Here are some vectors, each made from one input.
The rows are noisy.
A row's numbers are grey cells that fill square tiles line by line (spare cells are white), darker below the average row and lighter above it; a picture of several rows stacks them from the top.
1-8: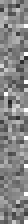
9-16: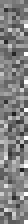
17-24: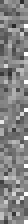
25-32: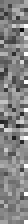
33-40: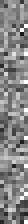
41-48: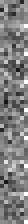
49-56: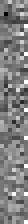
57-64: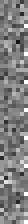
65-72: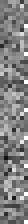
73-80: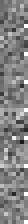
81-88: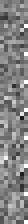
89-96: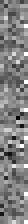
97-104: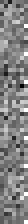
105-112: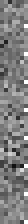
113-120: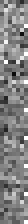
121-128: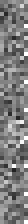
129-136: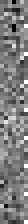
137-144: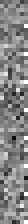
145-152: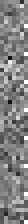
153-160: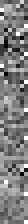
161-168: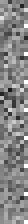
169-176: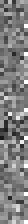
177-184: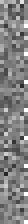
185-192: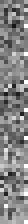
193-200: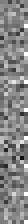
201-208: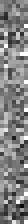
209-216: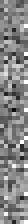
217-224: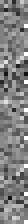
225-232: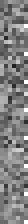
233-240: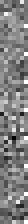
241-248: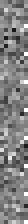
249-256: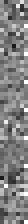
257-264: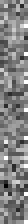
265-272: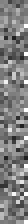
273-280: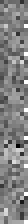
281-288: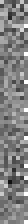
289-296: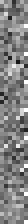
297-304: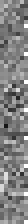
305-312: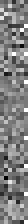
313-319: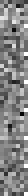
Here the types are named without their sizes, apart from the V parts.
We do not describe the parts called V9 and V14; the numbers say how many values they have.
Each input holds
a value of V14, together with either a point on a line and a true/false value, or a value of V9.
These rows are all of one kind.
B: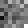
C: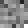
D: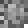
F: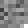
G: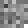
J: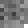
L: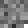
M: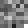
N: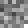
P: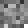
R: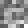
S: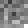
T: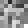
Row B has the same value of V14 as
M, P and R.
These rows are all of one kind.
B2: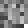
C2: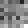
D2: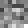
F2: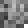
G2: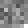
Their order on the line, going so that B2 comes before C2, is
B2, C2, F2, D2, G2.
